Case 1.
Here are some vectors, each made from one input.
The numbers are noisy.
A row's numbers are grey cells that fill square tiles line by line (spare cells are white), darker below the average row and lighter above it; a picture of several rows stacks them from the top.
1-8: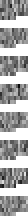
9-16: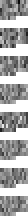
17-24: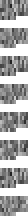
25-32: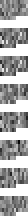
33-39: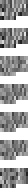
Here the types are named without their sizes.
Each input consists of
a point on a circle.
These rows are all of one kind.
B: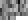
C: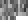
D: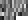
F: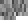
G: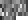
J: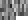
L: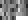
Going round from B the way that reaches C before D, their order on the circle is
B, F, C, L, G, D, J.
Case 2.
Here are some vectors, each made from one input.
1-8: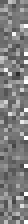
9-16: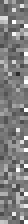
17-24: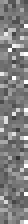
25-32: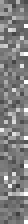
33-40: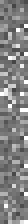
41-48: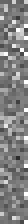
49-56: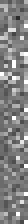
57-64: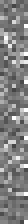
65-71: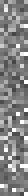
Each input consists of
three true/false values.
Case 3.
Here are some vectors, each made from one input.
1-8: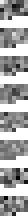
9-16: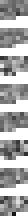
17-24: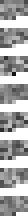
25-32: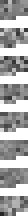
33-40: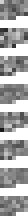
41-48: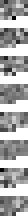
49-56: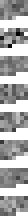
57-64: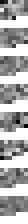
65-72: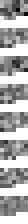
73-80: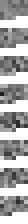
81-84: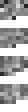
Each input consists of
either a fixed value, or three true/false values.
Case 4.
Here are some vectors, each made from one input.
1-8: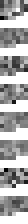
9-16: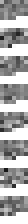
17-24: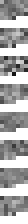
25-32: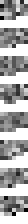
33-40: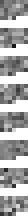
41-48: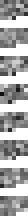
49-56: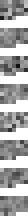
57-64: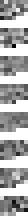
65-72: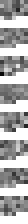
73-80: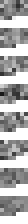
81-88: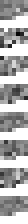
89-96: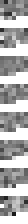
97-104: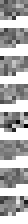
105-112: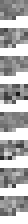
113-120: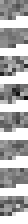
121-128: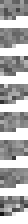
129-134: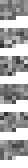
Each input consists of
either a fixed value, or three true/false values.
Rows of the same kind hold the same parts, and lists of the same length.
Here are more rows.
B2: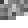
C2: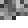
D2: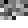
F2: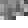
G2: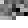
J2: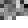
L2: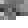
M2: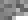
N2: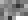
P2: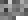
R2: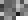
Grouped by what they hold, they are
B2, C2, D2, F2, G2, J2, L2, M2, N2, R2
P2

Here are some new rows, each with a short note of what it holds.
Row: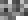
a fixed value
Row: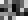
a fixed value
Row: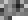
three true/false values
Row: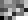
a fixed value
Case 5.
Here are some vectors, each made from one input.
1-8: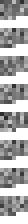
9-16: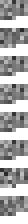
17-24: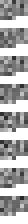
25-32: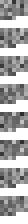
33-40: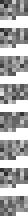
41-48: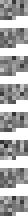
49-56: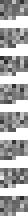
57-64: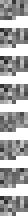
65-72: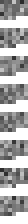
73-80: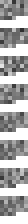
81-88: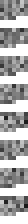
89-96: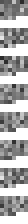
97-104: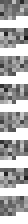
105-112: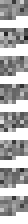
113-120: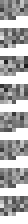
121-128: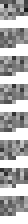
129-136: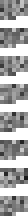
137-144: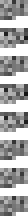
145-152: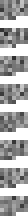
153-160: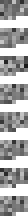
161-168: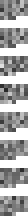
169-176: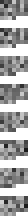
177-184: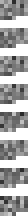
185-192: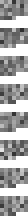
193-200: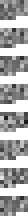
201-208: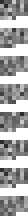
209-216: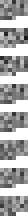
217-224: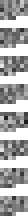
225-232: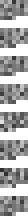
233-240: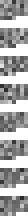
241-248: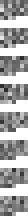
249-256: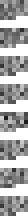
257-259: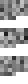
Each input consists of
three true/false values.
